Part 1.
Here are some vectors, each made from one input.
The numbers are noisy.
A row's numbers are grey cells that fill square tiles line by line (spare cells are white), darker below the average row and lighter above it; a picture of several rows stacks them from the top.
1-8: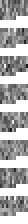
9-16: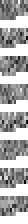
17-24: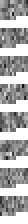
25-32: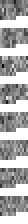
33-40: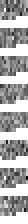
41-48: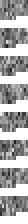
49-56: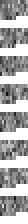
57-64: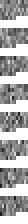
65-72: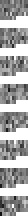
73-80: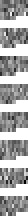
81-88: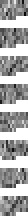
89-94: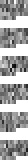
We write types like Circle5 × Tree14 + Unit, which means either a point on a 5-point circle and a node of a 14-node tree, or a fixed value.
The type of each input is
(Bool × Bool × Bool × Bool + Label9) × Line6.
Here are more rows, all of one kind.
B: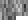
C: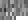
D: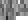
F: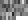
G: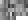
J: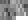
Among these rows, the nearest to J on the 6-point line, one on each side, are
B and C.
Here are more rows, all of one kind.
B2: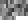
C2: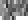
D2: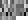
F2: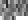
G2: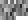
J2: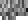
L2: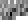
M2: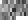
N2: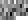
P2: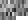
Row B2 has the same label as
C2 and F2.
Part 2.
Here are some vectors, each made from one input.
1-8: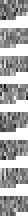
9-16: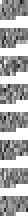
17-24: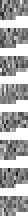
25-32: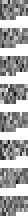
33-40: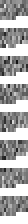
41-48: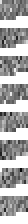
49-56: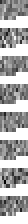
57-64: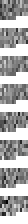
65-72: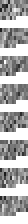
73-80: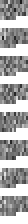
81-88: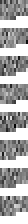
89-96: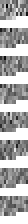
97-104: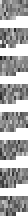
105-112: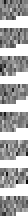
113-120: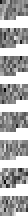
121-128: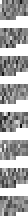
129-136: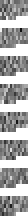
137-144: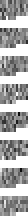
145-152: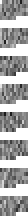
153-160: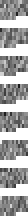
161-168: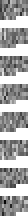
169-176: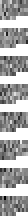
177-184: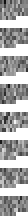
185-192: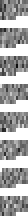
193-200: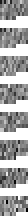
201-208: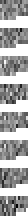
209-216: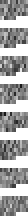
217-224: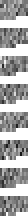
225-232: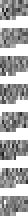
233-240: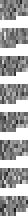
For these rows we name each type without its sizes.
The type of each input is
Bool × Bool × Bool × Bool + Label × Line.
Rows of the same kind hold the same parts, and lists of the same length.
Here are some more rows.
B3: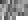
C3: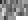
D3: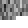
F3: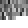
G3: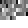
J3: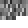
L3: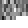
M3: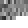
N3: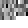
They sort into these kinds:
B3, C3, G3, J3, N3
D3, F3, L3, M3

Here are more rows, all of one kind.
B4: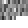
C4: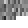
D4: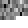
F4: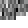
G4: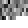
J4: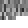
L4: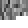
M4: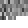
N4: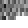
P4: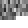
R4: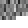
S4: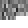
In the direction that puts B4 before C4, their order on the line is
D4, L4, P4, G4, R4, B4, C4, N4, S4, J4, M4, F4.
